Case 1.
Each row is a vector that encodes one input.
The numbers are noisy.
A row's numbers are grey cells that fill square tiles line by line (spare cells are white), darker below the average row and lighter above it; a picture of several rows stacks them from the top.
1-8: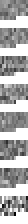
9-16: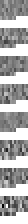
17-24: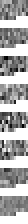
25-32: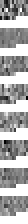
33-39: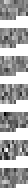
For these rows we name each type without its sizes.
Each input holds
a point on a line, together with either a fixed value, or three true/false values.
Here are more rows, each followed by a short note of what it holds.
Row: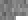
a point on a line
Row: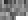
a point on a line
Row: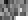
a point on a line
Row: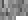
a point on a line and three true/false values
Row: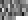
a point on a line and three true/false values
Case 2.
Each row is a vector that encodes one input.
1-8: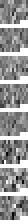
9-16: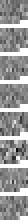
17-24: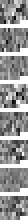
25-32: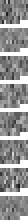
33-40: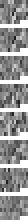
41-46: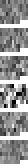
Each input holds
either a point on a 5-point line, or a point on a 7-point line.
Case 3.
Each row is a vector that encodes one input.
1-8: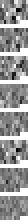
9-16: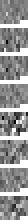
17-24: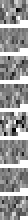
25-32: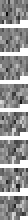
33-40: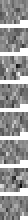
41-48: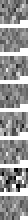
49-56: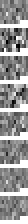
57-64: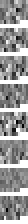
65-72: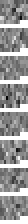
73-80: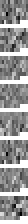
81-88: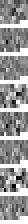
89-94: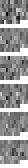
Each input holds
either a point on a 5-point line, or a point on a 6-point line.
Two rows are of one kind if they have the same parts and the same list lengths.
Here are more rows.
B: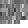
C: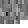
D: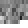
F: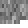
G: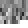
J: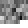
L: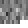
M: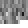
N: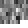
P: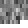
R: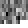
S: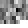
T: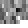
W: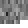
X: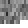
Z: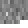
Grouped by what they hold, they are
B, D, F, G, J, M, S, T, Z
C, L, N, P, R, W, X

